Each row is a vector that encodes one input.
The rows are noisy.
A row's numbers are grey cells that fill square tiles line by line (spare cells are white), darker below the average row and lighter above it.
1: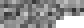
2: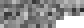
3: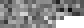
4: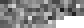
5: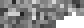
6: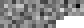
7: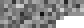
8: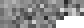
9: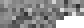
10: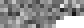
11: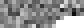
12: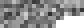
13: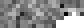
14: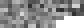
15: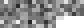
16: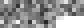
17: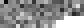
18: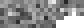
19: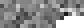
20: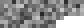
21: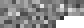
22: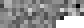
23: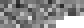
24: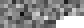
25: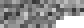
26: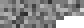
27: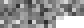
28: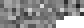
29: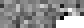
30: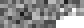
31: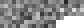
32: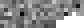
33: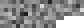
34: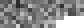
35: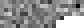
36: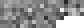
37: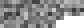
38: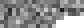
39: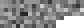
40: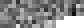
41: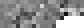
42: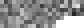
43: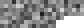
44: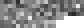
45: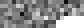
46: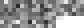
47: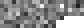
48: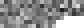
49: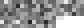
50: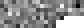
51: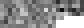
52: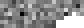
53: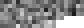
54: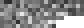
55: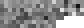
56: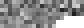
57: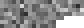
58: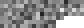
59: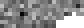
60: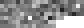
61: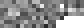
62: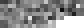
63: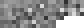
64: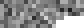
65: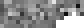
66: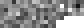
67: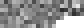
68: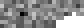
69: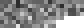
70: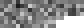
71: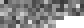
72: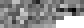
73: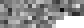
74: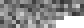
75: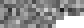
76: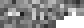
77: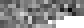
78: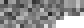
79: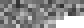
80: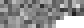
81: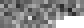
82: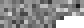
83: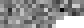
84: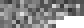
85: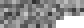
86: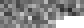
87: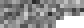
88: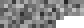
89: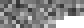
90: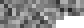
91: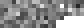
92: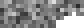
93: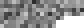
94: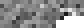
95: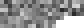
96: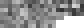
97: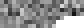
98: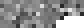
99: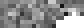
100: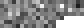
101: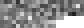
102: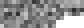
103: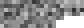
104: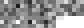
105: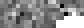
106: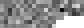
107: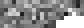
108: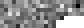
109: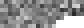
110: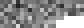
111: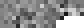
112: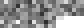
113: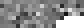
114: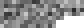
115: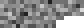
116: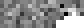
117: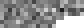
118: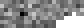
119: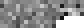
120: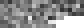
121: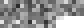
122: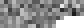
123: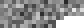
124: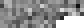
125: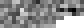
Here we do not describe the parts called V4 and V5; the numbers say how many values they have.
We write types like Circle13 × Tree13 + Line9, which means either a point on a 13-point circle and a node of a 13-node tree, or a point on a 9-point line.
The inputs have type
Bool × V4 × V5 + List2(Circle6).
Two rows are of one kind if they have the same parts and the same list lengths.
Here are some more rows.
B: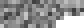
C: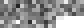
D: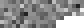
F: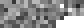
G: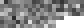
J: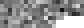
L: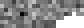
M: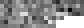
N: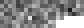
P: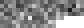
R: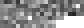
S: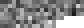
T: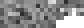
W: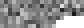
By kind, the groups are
B, N, P
C
D, F, L, T
G, J, M, R, S, W

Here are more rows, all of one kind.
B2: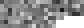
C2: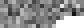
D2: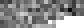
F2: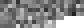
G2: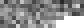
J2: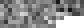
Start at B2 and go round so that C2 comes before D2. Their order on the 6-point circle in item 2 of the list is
B2, C2, F2, D2, J2, G2.
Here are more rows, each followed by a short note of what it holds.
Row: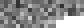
a list of one item
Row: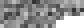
a list of one item
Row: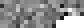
a true/false value, a value of V4 and a value of V5
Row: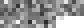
the empty list
